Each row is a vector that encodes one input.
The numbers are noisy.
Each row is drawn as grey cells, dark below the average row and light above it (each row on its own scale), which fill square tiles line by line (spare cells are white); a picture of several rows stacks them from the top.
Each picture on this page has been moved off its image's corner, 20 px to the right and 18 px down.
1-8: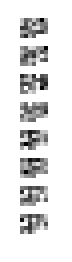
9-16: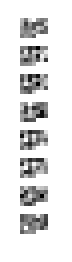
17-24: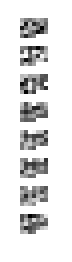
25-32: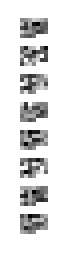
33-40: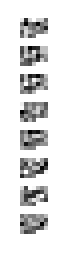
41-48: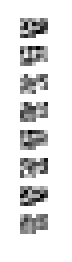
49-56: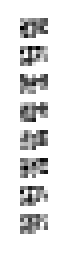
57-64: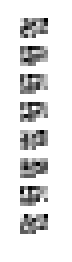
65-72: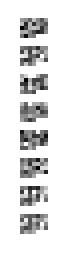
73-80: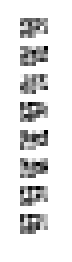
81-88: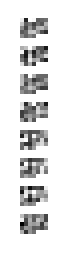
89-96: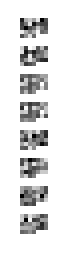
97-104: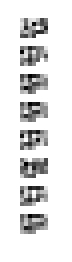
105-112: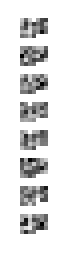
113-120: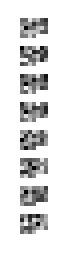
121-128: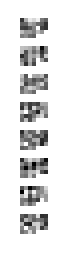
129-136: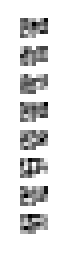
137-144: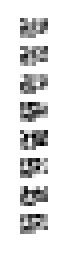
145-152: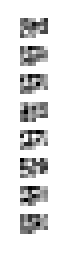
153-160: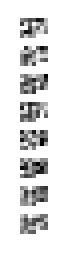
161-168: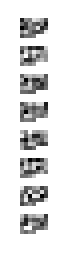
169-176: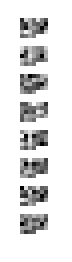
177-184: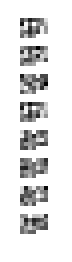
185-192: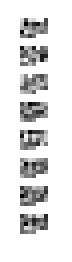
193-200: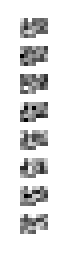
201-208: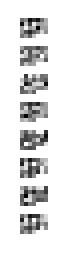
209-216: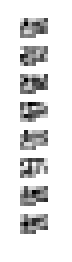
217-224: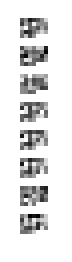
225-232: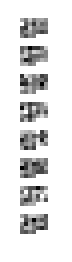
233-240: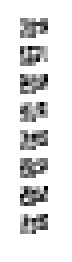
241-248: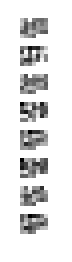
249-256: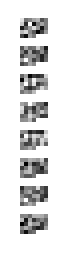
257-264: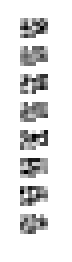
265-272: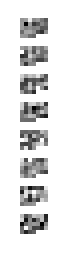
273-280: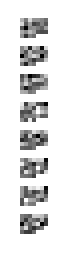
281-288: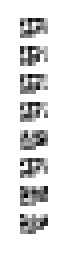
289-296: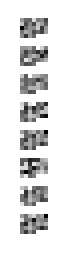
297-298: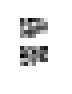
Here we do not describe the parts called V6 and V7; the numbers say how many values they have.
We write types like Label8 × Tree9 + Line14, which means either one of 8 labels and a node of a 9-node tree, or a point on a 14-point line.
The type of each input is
(Line9 + V7) × V6 + Line10.
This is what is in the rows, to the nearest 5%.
About 35% of them hold a point on a 10-point line. The rest hold a value of V6, together with either a point on a 9-point line, or a value of V7.
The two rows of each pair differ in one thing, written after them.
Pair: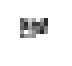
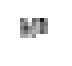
the value of V6
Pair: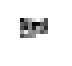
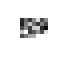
the place on the 9-point line
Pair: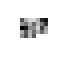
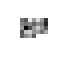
the value of V6
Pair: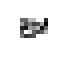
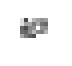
the value of V6
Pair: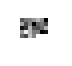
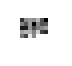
the value of V6
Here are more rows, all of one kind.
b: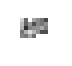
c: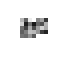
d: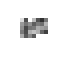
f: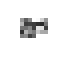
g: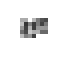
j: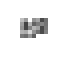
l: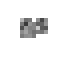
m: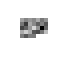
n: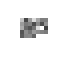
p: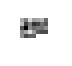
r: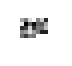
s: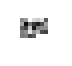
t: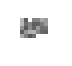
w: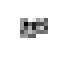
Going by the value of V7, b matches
c, j, r and s.
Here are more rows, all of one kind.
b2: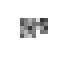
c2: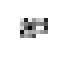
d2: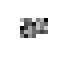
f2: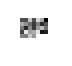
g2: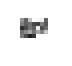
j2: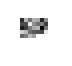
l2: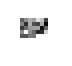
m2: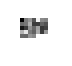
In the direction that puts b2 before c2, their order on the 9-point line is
b2, f2, m2, j2, l2, g2, d2, c2.
